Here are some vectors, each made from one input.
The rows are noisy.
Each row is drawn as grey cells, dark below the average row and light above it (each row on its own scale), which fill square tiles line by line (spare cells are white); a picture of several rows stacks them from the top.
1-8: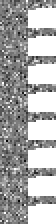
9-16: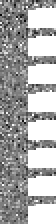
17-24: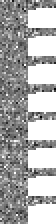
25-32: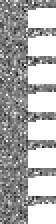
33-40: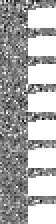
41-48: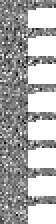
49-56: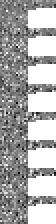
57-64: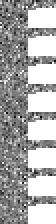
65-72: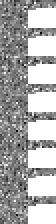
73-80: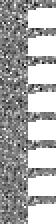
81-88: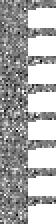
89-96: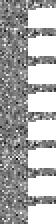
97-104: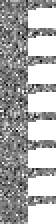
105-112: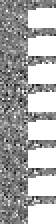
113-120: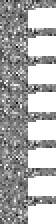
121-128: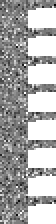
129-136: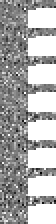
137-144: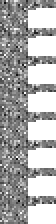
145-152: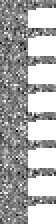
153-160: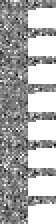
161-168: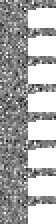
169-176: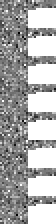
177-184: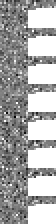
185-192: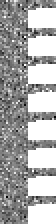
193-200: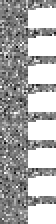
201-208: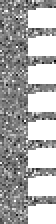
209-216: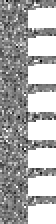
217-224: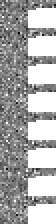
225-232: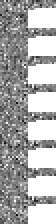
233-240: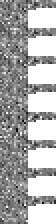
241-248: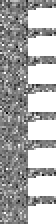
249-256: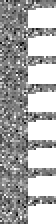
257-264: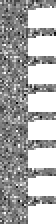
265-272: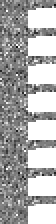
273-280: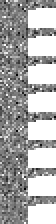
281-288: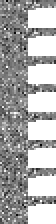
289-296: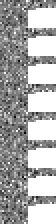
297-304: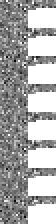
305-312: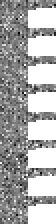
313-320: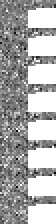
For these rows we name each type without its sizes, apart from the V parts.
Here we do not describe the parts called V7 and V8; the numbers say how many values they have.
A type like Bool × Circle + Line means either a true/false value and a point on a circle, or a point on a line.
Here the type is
Bool × Bool × Bool × Bool × Bool + Tree × (Tree + V7 × V8).
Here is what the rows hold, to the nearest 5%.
About 35% of them hold a node of a tree, together with either a node of a tree, or a value of V7 and a value of V8. The rest hold five true/false values.
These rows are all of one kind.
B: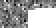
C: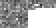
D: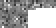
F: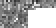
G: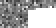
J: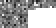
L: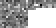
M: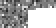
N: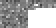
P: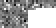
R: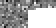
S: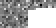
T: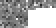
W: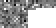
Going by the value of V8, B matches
L, P and T.
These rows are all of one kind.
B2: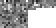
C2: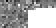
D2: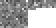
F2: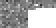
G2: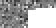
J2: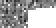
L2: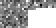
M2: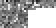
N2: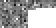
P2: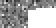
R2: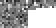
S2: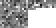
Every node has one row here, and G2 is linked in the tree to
C2, P2 and R2.
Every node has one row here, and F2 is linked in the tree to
S2.
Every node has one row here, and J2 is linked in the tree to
P2.
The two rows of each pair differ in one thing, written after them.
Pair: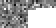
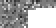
the node of the tree
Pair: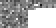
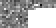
the value of V7
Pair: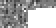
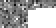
the node of the tree
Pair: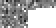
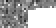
the value of V7
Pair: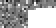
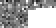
the node of the tree
